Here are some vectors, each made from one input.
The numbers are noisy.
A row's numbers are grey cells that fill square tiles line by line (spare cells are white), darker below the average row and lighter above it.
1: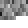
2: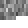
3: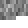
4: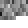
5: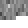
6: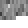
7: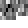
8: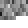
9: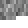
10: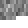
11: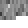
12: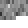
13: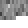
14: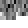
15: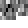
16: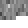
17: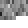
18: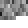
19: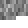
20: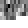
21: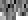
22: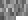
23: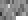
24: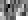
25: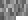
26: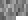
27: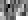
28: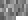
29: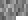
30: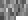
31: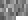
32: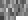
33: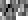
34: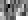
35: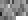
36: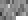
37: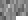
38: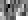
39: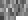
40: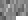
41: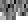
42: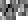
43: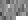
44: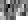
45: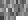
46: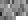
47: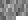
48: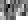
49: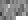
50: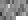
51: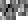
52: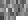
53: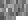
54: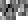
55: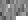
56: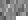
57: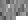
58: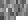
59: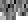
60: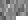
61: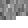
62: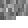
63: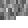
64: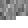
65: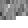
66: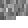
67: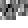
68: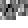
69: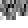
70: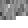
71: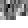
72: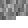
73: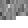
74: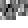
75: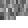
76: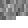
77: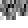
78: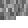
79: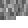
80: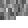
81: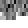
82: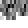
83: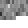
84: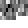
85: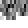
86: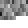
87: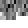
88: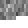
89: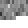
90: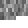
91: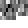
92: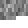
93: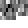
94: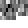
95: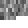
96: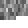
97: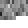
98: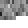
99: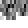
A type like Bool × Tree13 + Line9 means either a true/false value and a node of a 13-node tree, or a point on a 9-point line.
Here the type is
Line4 + Line12.
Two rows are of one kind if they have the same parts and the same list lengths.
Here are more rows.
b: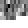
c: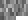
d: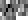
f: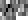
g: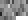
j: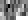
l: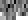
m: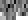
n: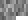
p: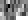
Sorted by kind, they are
b, d, f, j, l, m, p
c, g, n

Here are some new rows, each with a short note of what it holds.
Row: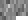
a point on a 12-point line
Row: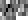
a point on a 4-point line
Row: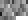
a point on a 12-point line
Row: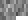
a point on a 12-point line
